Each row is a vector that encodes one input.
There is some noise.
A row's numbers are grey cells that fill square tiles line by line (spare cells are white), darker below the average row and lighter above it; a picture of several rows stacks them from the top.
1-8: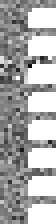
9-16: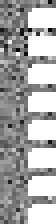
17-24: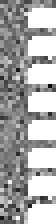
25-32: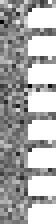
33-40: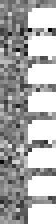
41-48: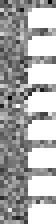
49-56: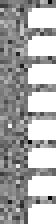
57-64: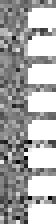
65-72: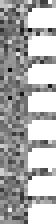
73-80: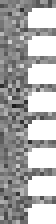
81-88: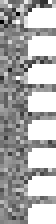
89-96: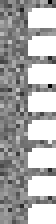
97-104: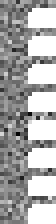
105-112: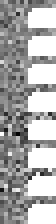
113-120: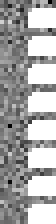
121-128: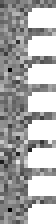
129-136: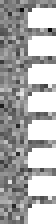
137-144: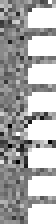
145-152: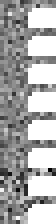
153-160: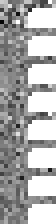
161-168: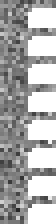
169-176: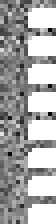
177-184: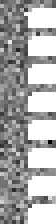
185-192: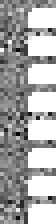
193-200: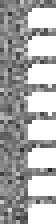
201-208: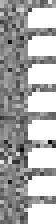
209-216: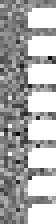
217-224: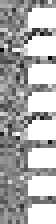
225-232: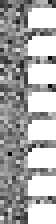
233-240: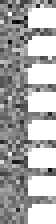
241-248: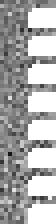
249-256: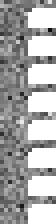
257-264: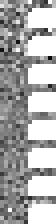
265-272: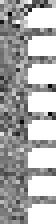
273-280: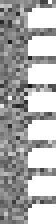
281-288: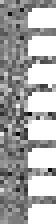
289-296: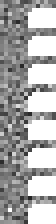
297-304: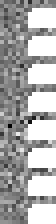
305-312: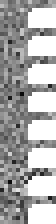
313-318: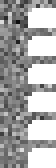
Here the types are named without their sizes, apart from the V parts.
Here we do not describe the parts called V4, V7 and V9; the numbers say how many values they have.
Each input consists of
a node of a tree, together with either a point on a line, a true/false value, a value of V4 and a value of V9, or a value of V7.
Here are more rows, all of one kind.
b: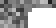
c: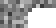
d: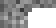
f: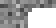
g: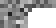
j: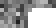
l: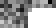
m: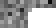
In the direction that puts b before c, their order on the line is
f, j, b, g, c, m, d, l.
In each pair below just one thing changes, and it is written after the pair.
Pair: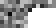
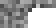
the place on the line
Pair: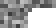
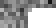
the place on the line
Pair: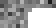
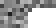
the node of the tree
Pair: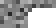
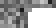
the place on the line
